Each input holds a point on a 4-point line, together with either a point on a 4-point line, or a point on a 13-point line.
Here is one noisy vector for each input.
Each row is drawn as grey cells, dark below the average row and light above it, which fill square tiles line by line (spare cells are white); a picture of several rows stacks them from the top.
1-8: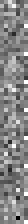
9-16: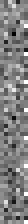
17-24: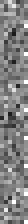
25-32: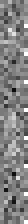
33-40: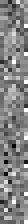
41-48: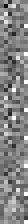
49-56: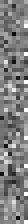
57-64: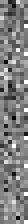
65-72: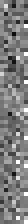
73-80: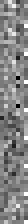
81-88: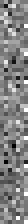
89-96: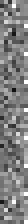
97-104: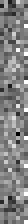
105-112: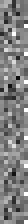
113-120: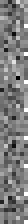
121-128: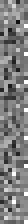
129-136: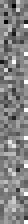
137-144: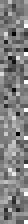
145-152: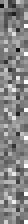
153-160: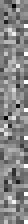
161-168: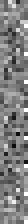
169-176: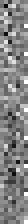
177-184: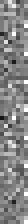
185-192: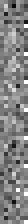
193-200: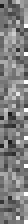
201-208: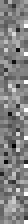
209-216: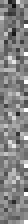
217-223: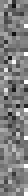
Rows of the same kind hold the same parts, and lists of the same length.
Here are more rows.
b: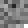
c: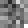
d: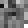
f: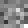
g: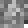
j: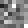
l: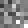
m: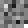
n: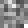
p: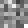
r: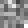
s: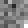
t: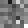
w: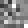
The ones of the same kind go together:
b, f, g, m, n, p, r, s
c, d, j, l, t, w

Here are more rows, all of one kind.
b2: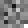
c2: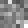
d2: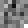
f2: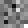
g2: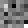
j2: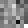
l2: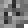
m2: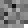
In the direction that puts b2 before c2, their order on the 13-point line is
f2, b2, m2, g2, j2, d2, c2, l2.
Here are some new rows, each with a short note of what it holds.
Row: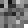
a point on each of two 4-point lines
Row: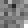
a point on a 4-point line and a point on a 13-point line
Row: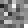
a point on each of two 4-point lines
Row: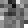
a point on each of two 4-point lines
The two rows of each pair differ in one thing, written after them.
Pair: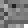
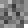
the place on the 13-point line
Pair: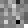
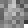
the place on the 13-point line
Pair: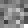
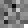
the place on the 4-point line
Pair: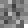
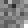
the place on the 13-point line
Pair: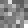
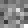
the place on the 13-point line
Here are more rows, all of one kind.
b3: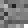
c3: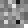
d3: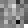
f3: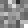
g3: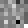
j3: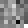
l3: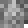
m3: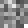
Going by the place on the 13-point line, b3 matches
d3 and j3.
